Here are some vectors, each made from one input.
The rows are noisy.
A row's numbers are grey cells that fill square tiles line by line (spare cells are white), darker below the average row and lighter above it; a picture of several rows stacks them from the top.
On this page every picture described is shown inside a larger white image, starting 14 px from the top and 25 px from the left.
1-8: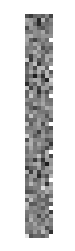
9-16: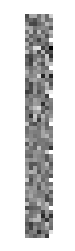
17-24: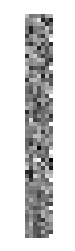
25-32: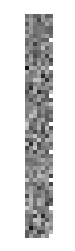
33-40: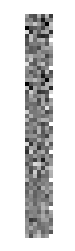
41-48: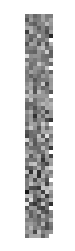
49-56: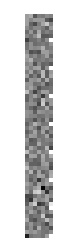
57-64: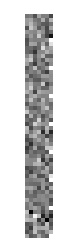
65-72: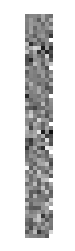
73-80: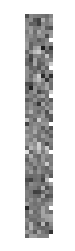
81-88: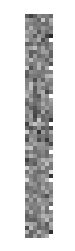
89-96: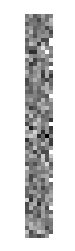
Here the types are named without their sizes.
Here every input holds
either two labels, or a point on a line.
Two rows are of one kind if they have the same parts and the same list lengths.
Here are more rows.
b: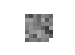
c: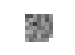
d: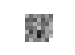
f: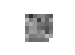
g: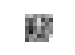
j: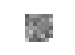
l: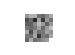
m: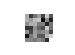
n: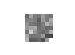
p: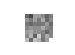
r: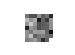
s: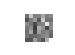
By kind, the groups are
b, c, f, j, n, p, r, s
d, g, l, m

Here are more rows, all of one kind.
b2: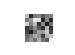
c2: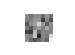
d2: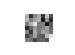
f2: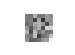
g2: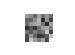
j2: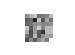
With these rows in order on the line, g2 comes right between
c2 and d2.
